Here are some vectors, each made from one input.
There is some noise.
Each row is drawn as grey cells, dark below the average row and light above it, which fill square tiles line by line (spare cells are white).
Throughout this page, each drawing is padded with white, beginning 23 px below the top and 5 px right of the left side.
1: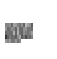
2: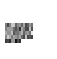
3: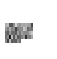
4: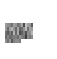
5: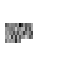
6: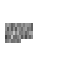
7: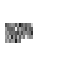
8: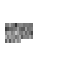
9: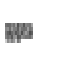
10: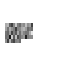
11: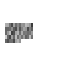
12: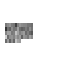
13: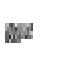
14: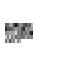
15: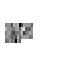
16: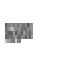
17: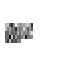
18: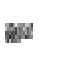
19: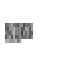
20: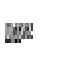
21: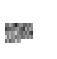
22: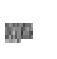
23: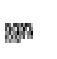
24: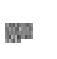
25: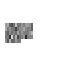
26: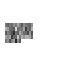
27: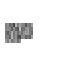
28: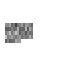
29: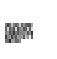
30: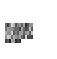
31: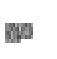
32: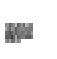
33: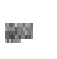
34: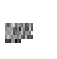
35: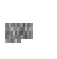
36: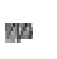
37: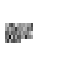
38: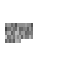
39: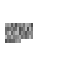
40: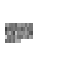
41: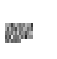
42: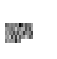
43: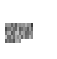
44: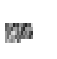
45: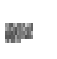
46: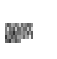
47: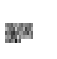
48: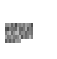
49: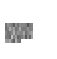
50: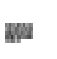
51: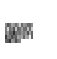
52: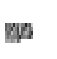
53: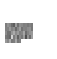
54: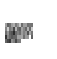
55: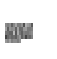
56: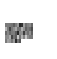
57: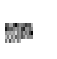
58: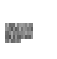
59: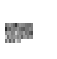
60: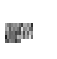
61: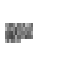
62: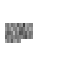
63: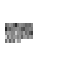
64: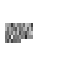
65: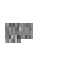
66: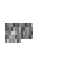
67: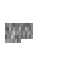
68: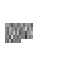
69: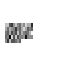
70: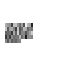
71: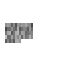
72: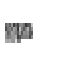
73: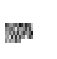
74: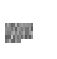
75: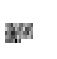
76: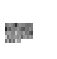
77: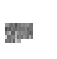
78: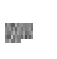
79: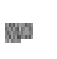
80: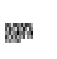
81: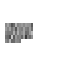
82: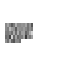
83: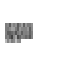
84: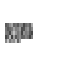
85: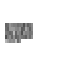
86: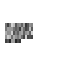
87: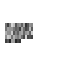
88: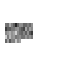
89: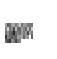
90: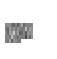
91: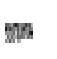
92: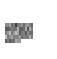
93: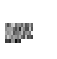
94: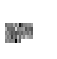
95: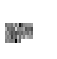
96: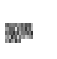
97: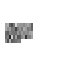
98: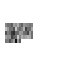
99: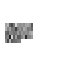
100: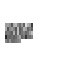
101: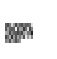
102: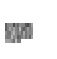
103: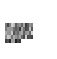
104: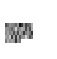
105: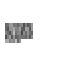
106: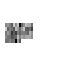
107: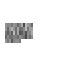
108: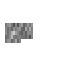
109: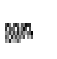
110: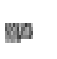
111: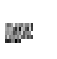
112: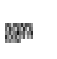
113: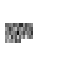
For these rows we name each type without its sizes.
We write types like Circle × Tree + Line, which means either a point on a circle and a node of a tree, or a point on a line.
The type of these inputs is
Bool × Label + List(Line).
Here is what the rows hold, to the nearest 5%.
About 25% of them hold a label and a true/false value. The rest are lists of points on a line.
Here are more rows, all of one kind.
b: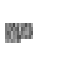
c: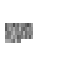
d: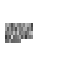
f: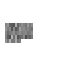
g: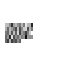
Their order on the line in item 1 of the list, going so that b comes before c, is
b, f, c, d, g.
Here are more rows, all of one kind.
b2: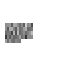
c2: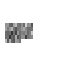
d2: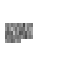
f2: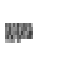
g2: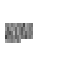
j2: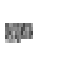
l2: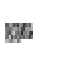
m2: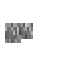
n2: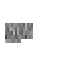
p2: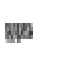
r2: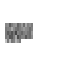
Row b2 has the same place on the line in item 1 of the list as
g2, j2 and n2.
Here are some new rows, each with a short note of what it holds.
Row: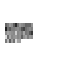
a list of one item
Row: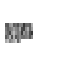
a list of three items
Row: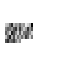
a list of one item
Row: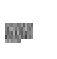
a list of three items
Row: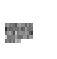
a list of one item
